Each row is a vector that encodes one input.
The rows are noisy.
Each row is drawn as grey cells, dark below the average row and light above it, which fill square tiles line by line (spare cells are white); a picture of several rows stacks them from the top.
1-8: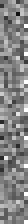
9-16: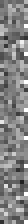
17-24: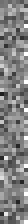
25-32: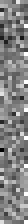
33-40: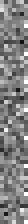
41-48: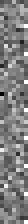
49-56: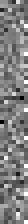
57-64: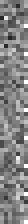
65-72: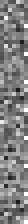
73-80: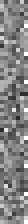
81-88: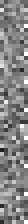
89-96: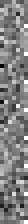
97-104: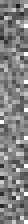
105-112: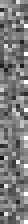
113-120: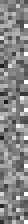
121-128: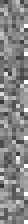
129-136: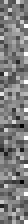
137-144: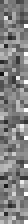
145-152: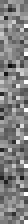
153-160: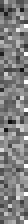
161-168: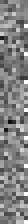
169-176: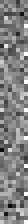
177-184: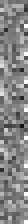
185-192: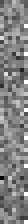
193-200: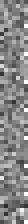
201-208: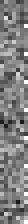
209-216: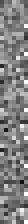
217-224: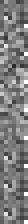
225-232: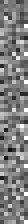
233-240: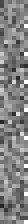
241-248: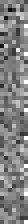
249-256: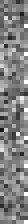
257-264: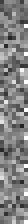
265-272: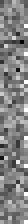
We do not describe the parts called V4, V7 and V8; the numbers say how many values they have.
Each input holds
either a point on a 6-point line and a value of V4, or a point on a 10-point line and a true/false value, or a value of V7 and a value of V8.
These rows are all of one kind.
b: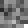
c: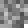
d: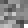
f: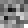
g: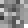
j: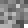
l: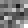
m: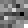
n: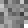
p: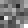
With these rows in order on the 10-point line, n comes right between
c and m.
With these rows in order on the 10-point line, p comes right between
g and l.
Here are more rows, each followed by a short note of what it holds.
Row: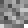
a value of V7 and a value of V8
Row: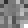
a value of V7 and a value of V8
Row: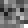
a point on a 10-point line and a true/false value
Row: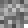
a value of V7 and a value of V8
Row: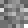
a value of V7 and a value of V8
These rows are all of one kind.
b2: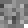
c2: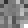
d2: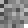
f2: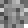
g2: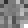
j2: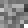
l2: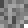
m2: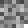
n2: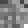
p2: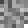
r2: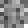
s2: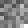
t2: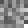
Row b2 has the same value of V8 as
c2, d2, g2 and s2.
